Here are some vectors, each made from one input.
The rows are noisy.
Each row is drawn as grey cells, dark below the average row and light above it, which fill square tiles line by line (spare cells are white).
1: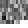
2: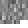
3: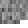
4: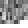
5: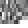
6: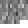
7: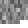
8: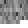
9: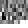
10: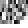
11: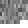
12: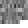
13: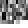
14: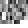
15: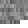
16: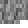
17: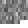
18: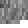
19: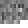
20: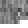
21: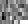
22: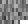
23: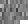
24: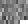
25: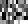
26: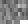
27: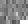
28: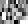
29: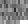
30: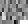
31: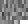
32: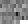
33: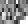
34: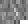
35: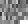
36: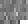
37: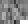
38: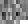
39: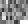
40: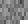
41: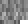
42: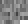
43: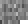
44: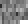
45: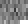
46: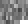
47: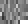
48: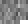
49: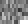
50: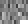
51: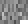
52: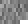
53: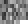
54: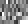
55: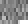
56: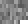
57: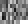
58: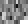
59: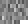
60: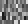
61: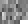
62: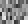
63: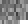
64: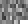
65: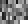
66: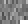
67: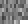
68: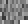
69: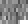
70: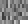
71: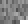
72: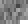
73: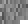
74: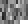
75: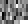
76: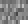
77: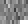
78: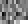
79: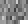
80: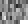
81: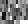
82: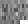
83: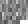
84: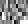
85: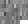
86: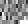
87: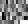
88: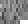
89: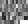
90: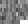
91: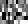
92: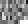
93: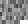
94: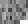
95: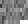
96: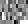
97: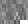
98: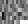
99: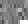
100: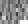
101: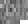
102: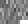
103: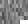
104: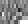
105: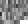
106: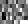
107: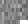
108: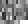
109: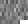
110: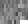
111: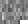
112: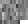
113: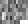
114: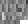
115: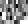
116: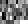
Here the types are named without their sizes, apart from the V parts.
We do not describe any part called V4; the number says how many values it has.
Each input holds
three true/false values, together with either a point on a line, or a value of V4.
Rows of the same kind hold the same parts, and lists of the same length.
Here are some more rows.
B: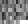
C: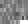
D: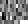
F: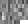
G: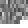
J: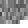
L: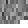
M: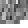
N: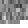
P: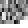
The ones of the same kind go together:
B, C, J, M, N
D, F, G, L, P

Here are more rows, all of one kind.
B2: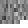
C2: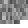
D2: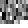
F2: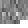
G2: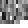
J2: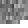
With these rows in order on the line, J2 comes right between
B2 and F2.
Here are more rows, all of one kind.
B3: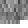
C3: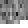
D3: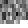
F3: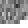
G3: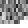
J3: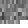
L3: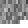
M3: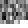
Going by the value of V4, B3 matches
G3 and L3.
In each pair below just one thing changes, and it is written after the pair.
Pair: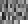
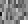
the value of V4
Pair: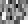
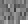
one of the three true/false values
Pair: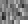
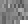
the value of V4
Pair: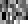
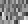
one of the three true/false values
